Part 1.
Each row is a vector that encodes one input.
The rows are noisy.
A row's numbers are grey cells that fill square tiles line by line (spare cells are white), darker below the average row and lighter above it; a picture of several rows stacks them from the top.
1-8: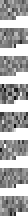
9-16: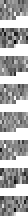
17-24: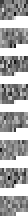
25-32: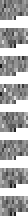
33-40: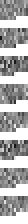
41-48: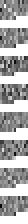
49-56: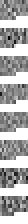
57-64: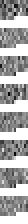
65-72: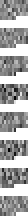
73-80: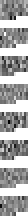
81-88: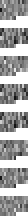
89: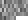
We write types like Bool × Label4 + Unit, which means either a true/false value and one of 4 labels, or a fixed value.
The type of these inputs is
Label6 + Line12.
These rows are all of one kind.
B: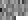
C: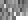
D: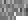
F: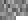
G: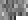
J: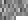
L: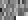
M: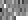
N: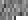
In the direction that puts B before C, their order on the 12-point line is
L, B, M, C, F, D, J, N, G.
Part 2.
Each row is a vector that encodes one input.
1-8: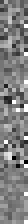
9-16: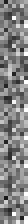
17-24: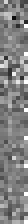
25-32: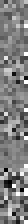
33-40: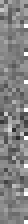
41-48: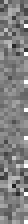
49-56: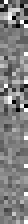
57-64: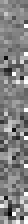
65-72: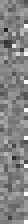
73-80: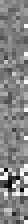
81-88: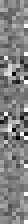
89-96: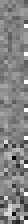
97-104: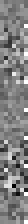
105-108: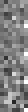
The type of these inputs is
Bool × (Line4 × Line5 + Unit).
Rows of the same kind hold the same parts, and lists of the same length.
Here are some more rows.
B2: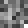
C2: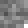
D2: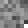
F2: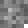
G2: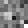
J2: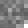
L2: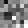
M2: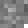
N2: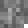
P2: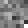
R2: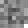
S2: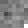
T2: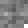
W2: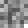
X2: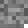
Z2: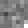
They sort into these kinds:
B2, C2, D2, G2, J2, L2, N2, P2, R2, S2, T2, X2, Z2
F2, M2, W2

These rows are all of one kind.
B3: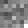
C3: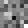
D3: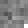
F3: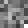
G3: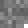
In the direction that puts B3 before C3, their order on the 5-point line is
G3, B3, D3, F3, C3.
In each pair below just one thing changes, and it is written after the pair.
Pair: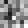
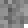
the place on the 4-point line
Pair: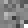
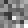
the true/false value
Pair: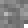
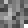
the true/false value
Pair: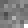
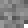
the true/false value
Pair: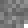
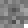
the true/false value
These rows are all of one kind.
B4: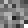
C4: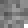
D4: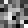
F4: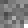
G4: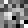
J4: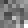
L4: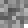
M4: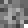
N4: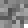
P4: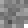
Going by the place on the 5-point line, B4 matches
F4, J4 and N4.
